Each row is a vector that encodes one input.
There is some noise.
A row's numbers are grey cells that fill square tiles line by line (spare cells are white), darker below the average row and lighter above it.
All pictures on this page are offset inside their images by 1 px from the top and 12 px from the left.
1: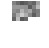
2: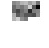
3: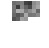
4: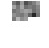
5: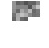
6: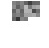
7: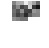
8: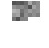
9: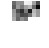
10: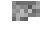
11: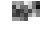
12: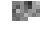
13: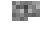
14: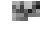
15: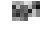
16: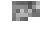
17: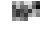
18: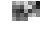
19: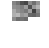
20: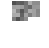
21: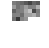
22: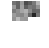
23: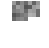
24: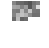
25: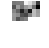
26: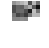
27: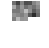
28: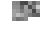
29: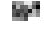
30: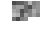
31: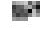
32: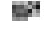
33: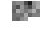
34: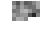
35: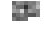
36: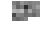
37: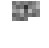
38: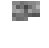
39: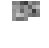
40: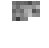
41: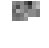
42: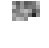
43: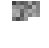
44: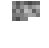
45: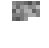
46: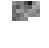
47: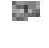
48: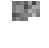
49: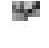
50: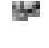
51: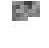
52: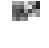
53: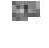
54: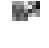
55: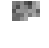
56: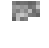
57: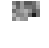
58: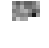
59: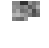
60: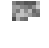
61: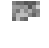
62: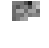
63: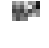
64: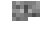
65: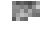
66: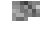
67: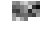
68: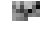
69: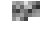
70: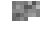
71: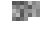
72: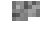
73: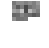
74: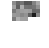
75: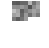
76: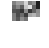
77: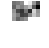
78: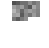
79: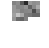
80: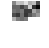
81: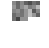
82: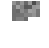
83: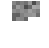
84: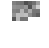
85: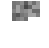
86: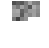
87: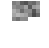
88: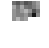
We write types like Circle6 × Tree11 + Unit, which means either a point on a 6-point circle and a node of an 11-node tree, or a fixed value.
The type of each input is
Bool × Label8.
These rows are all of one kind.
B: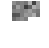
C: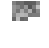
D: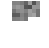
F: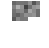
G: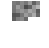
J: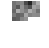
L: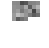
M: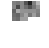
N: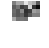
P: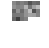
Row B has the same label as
D, F and G.
